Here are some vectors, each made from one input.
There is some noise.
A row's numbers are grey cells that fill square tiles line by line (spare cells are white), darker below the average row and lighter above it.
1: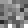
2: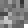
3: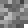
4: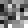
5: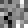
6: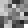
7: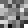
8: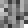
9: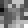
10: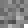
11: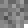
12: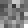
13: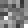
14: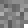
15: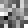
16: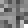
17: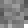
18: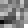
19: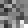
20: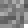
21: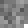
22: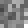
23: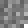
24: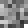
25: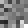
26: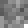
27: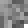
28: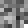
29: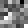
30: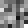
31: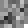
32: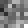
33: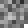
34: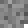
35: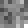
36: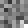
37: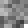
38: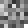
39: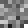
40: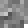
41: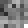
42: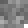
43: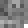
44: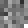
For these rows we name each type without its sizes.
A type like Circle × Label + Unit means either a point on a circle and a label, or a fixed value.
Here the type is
List(Line).
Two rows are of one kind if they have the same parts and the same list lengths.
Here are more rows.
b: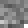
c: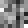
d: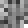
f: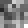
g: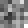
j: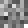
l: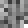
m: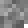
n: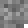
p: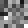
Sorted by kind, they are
b, f, g, j, m
c, d, l
n, p

